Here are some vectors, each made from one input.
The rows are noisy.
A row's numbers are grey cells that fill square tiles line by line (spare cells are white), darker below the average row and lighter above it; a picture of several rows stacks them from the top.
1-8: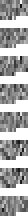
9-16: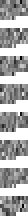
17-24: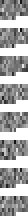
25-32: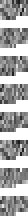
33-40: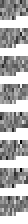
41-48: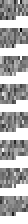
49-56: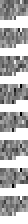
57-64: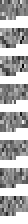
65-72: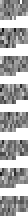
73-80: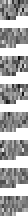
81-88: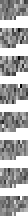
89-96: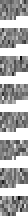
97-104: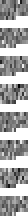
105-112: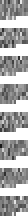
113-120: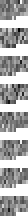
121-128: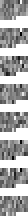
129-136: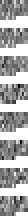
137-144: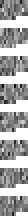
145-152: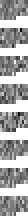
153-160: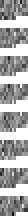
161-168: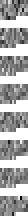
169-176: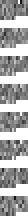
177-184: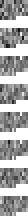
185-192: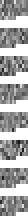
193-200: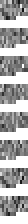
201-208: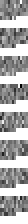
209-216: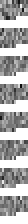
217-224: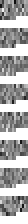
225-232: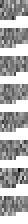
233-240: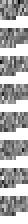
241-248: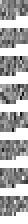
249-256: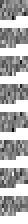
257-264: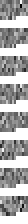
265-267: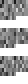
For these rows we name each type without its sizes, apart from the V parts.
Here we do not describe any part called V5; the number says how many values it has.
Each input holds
a point on a line, together with a list of items, each a point on a circle and a value of V5.
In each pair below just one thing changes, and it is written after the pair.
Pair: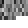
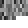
the place on the circle in item 2 of the list
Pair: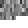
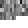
the value of V5 in item 1 of the list
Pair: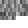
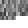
the place on the circle in item 2 of the list
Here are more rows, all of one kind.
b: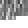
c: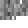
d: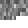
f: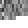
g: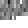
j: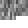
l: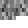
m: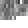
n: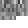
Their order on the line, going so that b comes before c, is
l, n, f, b, j, g, c, m, d.
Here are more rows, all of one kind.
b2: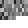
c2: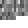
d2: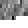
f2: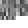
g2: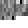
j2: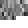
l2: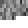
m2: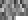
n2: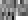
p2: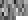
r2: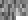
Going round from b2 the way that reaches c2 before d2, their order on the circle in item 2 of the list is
b2, c2, d2, f2, g2, l2, j2, p2, n2, r2, m2.
